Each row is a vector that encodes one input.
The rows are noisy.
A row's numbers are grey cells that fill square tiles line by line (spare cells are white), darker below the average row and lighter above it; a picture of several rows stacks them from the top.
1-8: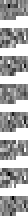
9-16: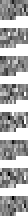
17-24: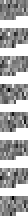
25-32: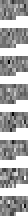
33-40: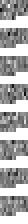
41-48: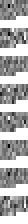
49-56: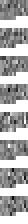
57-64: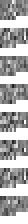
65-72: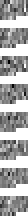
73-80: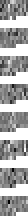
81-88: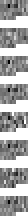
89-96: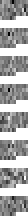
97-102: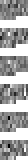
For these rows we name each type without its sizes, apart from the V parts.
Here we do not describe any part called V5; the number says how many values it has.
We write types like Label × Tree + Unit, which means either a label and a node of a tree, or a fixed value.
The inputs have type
Line × List(Bool × V5).
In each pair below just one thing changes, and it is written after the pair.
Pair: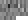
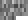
the true/false value in item 1 of the list
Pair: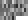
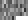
the true/false value in item 2 of the list
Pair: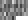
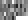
the true/false value in item 2 of the list
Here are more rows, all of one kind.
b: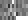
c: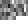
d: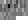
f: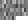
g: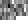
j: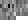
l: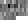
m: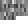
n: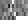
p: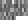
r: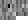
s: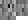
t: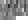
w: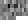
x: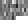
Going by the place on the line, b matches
j, n, r and s.
